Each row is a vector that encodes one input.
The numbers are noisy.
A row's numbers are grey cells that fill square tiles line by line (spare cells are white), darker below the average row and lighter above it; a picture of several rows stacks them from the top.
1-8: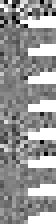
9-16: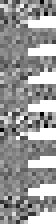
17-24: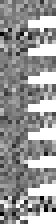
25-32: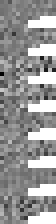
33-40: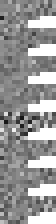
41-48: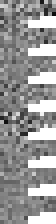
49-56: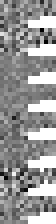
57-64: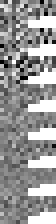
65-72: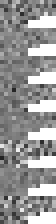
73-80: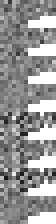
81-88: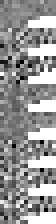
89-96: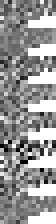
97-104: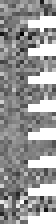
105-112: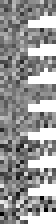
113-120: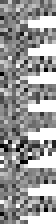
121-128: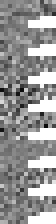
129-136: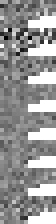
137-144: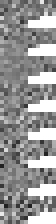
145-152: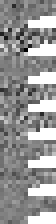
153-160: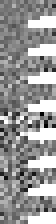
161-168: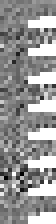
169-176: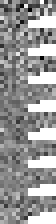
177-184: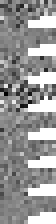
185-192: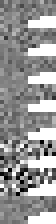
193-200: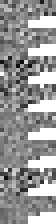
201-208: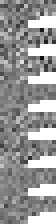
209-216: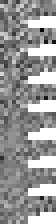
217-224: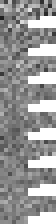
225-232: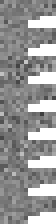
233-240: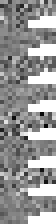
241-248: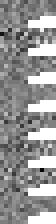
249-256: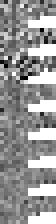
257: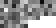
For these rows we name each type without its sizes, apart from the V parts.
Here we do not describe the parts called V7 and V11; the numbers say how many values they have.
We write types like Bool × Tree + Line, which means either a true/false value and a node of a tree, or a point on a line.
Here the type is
(Bool × Bool × Bool × Bool × V11 + V7) × Circle.
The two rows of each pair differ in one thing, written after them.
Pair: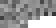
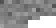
one of the four true/false values
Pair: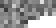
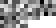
one of the four true/false values
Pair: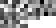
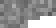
the place on the circle
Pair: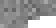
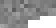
one of the four true/false values
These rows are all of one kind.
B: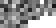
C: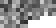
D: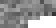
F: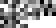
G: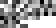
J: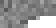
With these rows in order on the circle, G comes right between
C and D.
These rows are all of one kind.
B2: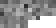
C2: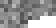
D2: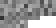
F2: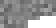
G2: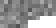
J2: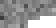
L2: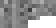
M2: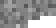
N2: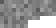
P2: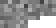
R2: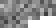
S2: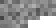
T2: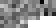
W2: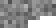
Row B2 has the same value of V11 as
L2, N2, R2 and W2.
